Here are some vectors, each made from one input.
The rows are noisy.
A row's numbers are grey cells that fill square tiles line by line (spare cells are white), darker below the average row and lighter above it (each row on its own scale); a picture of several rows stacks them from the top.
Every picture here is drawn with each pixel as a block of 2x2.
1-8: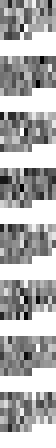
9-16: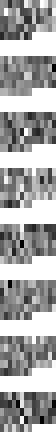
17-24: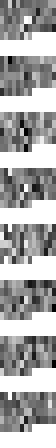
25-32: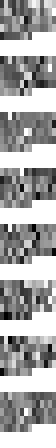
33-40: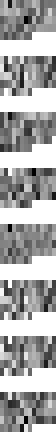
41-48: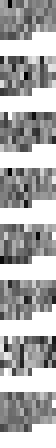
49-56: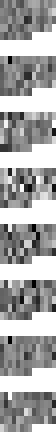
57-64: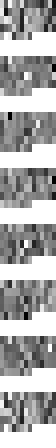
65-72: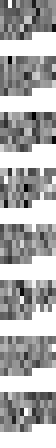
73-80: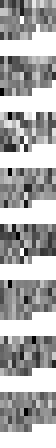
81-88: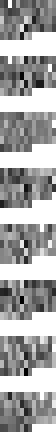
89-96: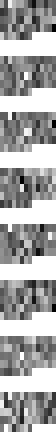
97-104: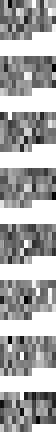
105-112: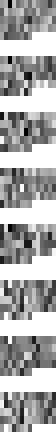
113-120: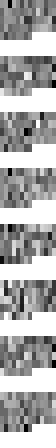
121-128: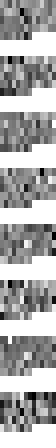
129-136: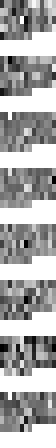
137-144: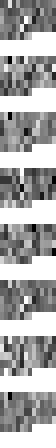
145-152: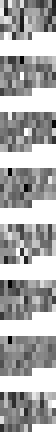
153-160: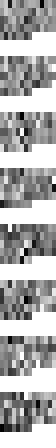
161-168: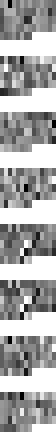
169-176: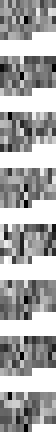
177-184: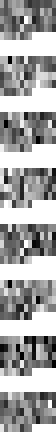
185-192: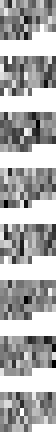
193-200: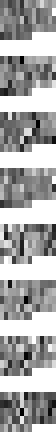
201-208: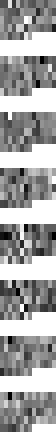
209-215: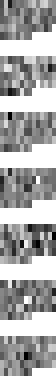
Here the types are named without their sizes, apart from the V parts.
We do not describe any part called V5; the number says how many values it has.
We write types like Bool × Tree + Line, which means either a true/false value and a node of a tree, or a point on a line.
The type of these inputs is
Line × List(Label × V5).
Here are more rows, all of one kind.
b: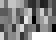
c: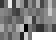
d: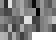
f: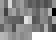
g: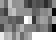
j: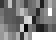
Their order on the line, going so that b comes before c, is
b, g, f, d, j, c.
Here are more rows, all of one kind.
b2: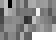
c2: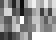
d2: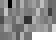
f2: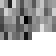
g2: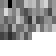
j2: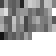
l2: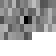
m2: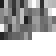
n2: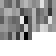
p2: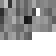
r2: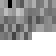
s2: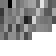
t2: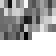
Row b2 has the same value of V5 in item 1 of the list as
d2, p2 and s2.
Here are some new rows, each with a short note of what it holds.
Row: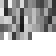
a point on a line, together with the empty list
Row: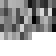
a point on a line, together with a list of one item
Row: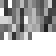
a point on a line, together with the empty list
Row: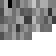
a point on a line, together with a list of two items
